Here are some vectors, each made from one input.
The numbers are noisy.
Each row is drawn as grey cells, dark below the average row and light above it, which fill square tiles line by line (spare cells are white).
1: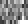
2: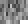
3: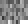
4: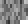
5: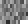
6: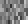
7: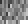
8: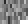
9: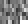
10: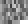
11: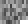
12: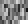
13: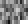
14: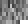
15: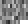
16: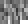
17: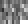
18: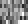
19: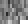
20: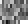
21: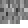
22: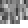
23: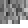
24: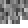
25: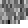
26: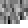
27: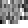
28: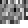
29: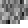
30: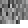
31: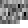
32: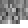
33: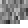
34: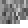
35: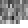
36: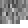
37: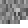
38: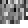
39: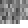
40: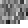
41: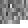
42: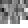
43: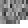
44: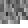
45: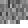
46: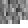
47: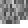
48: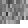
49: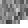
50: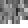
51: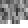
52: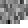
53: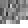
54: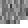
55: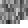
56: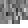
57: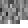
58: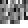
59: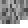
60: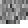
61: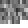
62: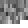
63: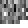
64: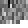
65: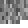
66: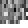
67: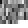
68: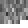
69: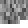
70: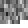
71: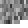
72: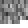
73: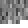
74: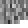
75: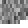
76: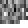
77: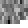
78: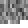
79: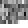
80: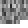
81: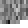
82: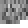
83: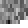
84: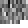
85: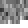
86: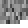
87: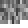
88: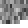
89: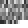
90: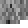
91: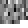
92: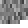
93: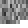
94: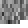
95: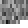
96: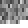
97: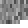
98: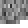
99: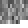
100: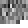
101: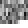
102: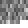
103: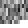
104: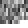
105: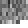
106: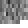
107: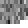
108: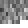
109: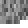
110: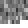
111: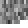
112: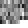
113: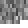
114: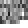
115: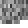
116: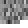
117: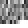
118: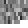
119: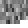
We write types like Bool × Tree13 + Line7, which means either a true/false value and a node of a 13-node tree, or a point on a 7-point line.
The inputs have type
Bool × Label11 + Label5.
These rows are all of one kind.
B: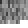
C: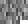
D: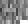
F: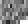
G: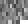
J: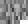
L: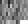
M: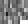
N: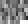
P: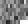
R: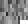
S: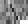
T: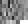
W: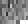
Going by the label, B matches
L, P and T.
